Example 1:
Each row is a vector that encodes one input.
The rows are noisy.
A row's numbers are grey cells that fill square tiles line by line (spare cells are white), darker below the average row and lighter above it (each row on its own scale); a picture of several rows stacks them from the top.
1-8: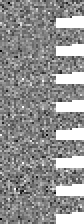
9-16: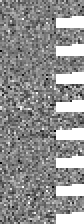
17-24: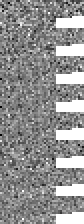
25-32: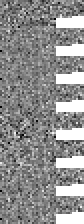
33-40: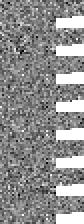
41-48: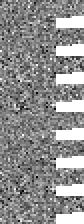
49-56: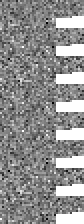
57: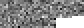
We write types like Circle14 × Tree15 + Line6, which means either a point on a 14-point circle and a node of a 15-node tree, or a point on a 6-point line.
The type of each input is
Bool × Bool × Bool + Unit.
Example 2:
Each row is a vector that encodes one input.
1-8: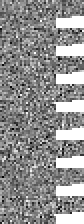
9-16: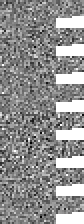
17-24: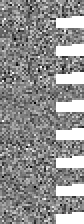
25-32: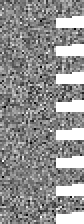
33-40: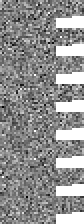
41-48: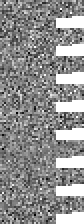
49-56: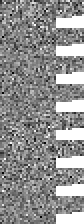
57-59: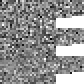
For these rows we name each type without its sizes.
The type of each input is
Circle.
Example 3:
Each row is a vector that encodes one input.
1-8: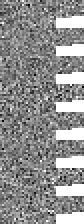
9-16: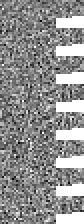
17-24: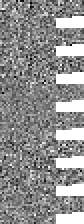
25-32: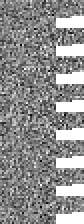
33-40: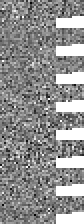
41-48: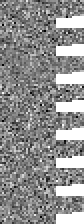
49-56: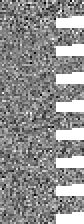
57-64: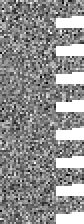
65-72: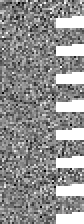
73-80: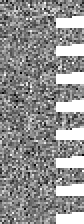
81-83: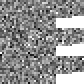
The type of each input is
Circle5.
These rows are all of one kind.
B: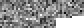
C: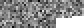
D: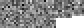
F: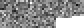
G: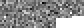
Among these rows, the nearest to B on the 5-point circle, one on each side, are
C and D.
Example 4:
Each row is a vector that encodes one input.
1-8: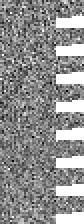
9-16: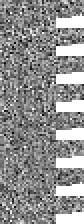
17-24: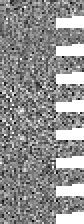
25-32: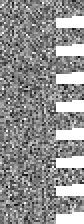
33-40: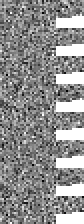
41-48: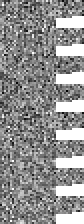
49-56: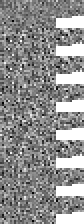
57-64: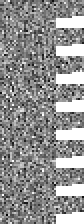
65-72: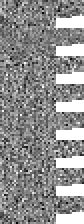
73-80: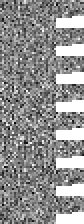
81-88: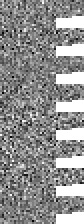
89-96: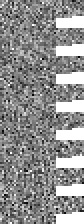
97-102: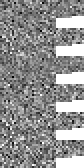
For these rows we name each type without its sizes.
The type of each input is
Circle.
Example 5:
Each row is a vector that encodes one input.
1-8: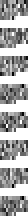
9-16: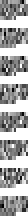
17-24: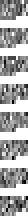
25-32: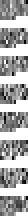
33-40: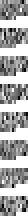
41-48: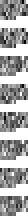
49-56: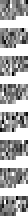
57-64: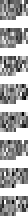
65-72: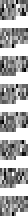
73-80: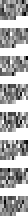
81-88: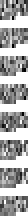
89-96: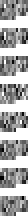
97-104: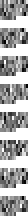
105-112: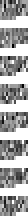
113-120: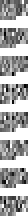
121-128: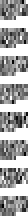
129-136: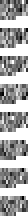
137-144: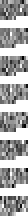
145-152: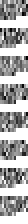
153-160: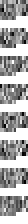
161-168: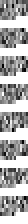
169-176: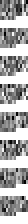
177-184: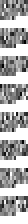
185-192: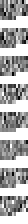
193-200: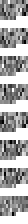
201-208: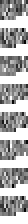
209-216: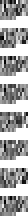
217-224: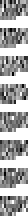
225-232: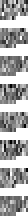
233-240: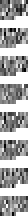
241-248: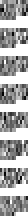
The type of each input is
Line15.
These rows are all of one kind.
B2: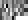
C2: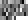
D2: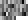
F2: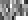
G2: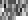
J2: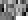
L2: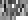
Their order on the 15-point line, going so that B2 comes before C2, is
L2, G2, F2, B2, J2, D2, C2.
